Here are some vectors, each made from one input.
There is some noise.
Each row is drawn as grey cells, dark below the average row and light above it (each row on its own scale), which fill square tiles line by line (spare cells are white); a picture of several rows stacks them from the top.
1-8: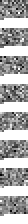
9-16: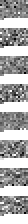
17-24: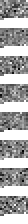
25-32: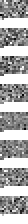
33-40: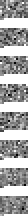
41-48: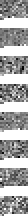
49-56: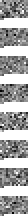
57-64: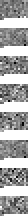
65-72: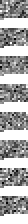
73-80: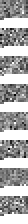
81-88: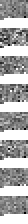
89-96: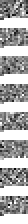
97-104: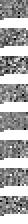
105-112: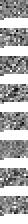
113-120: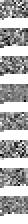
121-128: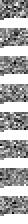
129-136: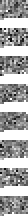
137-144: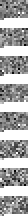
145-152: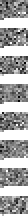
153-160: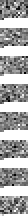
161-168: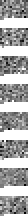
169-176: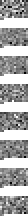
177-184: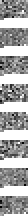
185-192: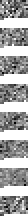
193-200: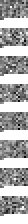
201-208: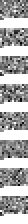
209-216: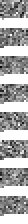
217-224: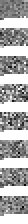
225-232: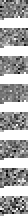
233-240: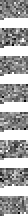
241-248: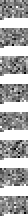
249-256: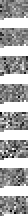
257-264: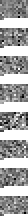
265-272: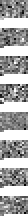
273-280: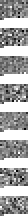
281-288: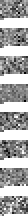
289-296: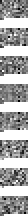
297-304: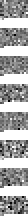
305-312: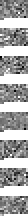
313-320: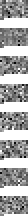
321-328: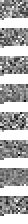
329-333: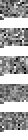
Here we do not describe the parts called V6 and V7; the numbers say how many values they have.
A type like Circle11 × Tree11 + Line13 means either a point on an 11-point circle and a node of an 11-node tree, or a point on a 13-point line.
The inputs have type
(Bool × Label9 + V7) × V6 + Unit.
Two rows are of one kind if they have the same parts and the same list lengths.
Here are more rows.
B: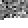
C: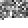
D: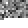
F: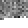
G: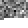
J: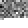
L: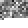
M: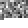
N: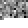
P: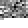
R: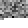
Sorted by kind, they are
B, F, G, J, N, P, R
C, L
D, M

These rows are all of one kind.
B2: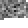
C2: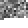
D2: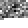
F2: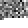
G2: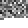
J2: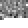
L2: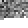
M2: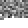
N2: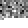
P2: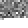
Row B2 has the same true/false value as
F2 and L2.
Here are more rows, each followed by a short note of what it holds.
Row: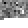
one of 9 labels, a true/false value and a value of V6
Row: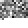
a fixed value
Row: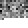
a value of V6 and a value of V7
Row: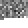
one of 9 labels, a true/false value and a value of V6
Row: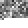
a fixed value
